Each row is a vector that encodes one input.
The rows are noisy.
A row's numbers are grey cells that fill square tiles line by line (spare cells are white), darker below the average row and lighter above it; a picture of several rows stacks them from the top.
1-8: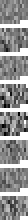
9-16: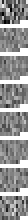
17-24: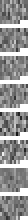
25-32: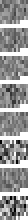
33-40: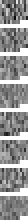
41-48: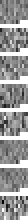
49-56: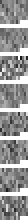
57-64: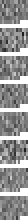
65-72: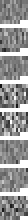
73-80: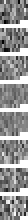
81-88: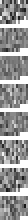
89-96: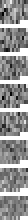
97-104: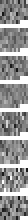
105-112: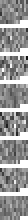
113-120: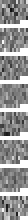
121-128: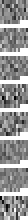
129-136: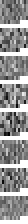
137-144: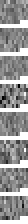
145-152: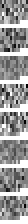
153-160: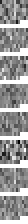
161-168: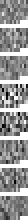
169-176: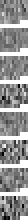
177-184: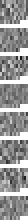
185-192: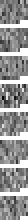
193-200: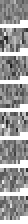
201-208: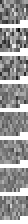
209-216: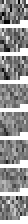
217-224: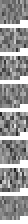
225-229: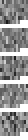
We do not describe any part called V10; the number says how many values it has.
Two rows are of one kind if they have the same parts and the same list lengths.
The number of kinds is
3.
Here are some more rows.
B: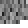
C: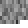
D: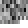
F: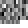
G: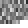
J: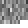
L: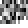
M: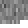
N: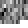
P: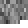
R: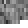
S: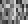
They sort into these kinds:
B, C, D, S
F, N
G, J, L, M, P, R

